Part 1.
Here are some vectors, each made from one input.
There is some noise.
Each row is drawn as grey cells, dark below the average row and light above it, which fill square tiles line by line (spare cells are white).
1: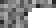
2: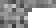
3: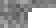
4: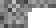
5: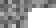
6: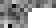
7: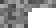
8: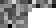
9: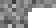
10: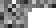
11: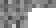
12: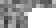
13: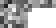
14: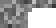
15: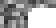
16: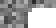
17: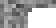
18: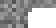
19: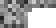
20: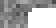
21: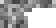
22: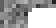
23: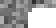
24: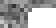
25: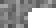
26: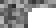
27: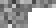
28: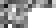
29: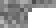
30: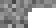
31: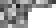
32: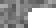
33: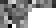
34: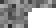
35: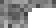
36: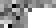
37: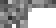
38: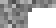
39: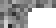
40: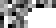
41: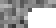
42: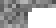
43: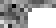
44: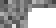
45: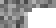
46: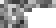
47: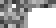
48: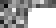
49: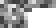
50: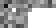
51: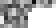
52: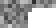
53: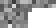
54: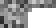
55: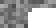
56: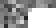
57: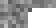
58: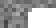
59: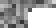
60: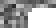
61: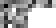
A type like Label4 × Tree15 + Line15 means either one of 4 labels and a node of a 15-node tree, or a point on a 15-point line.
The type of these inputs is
Tree8.
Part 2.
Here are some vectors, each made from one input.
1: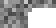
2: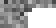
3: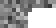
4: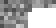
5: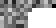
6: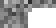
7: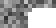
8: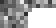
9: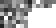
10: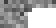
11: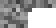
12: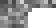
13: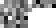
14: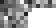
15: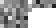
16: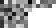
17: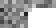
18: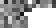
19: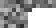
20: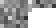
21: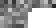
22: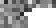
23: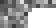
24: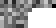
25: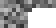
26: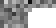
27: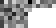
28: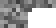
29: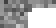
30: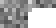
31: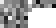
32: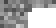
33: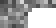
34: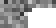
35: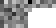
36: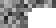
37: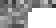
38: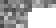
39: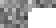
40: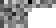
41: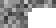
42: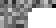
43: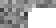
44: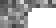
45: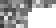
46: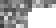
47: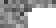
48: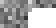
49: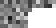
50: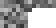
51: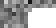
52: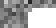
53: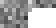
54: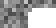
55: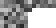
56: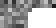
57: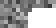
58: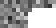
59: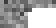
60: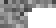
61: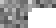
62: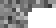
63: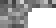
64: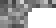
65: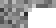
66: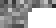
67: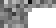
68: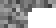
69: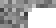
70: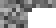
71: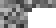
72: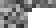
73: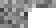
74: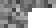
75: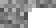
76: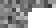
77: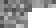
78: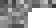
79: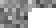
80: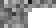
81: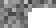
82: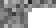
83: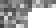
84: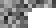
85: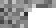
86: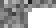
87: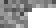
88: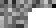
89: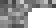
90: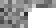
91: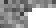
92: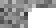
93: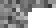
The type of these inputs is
Label5.
